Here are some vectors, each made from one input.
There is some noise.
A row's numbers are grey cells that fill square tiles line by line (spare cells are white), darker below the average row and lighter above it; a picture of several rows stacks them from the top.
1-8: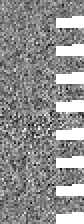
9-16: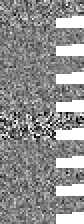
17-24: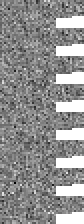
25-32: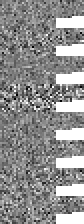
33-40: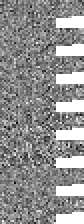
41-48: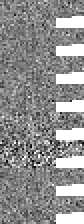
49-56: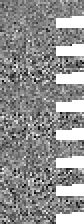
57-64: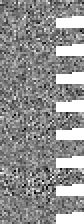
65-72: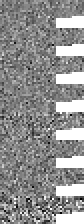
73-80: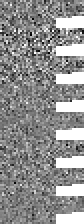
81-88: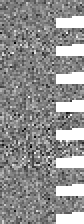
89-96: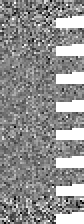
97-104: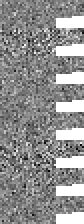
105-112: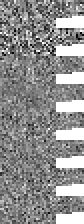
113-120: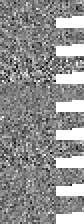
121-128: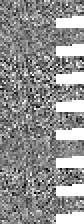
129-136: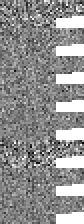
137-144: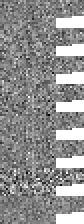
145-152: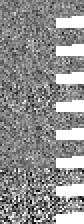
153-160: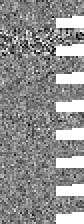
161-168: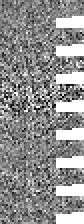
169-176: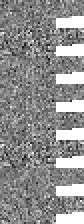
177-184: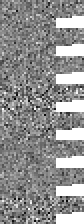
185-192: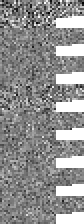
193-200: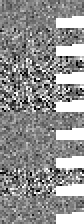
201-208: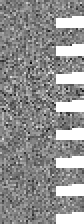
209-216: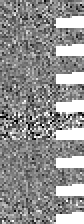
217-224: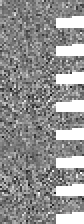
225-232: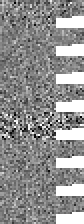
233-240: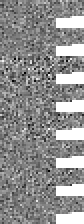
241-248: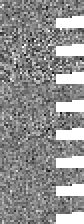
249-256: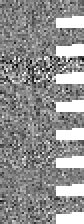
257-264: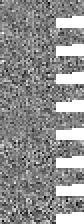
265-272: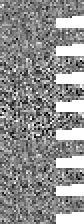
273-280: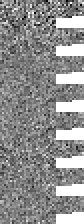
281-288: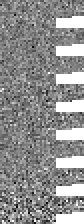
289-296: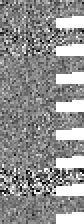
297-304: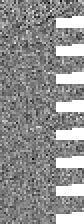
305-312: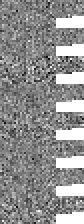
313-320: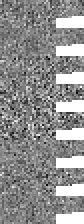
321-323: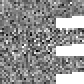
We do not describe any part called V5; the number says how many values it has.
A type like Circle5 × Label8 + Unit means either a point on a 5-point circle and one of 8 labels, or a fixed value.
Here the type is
(Circle10 + Unit) × Label10 × V5 + List3(Circle6).
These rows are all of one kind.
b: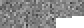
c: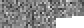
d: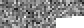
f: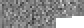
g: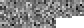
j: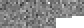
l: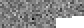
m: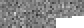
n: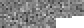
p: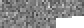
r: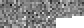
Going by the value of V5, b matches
g and j.
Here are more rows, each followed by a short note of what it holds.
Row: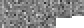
a list of one item
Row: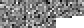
a list of two items
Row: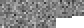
a list of one item
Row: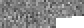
one of 10 labels and a value of V5
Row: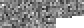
the empty list
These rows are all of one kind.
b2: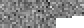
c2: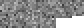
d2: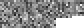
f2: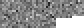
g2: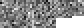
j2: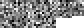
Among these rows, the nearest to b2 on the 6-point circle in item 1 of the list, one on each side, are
d2 and f2.
